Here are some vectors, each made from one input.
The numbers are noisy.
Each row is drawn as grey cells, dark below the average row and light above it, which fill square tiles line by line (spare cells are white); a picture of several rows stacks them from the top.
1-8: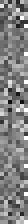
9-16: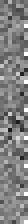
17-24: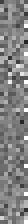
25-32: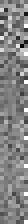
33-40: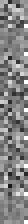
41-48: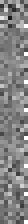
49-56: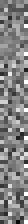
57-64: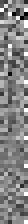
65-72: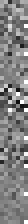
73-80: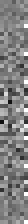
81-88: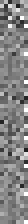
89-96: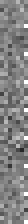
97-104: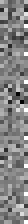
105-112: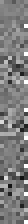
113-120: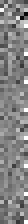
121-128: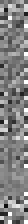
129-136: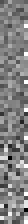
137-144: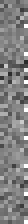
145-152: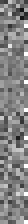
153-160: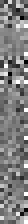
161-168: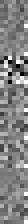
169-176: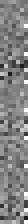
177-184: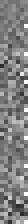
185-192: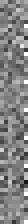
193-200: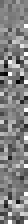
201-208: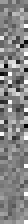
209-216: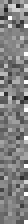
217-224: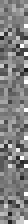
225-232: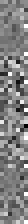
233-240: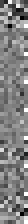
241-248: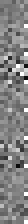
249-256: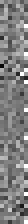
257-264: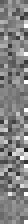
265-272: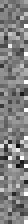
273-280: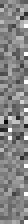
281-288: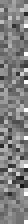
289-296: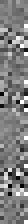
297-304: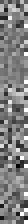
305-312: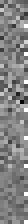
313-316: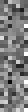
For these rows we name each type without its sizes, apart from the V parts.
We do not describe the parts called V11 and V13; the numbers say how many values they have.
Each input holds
a point on a line and a value of V11, together with either a point on a line, or a value of V13.
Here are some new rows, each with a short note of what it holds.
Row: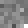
a point on each of two lines and a value of V11
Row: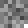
a point on a line, a value of V11 and a value of V13
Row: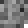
a point on a line, a value of V11 and a value of V13
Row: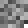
a point on a line, a value of V11 and a value of V13
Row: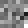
a point on each of two lines and a value of V11
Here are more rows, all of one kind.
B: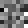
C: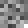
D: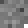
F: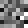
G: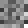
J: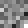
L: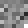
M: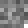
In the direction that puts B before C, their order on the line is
B, F, D, M, G, L, C, J.
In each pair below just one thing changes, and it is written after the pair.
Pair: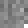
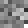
the place on the line
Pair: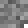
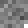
the value of V13
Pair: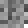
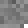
the place on the line
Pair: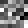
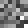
the value of V11
